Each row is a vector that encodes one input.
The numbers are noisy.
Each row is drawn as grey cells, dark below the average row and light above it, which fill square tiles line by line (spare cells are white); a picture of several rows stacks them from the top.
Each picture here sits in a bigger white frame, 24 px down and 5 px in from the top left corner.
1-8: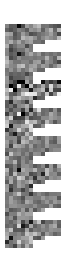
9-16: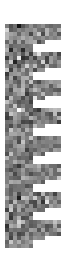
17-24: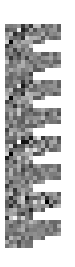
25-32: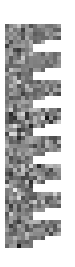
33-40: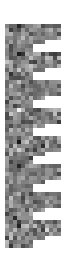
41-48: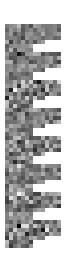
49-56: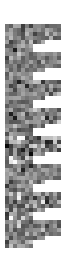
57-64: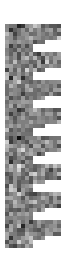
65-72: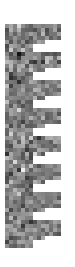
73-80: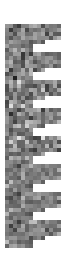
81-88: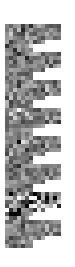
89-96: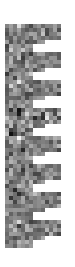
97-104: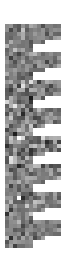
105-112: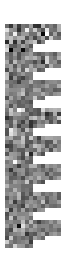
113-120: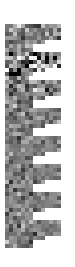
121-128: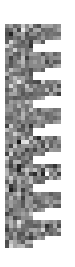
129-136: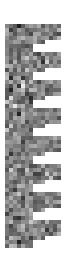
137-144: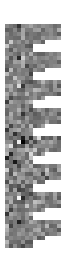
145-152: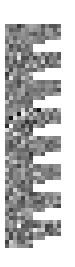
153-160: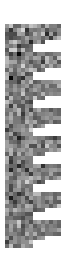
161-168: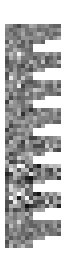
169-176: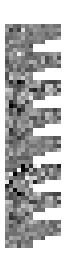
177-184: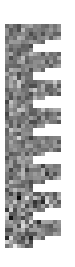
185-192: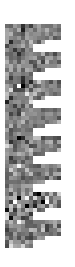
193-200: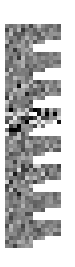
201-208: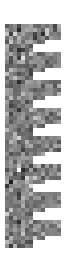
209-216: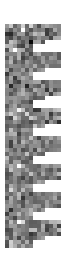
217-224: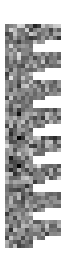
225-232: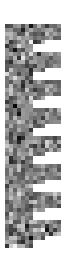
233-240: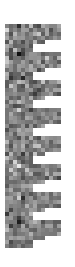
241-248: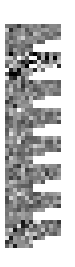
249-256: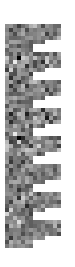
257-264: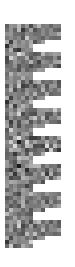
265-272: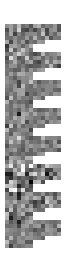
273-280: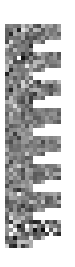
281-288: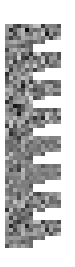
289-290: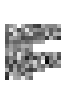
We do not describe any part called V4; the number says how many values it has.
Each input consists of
a list of up to two items, each one of 6 labels and a value of V4.
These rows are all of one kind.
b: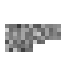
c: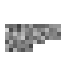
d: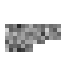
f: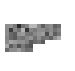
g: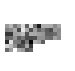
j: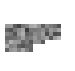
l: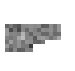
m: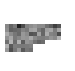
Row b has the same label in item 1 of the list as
g and m.
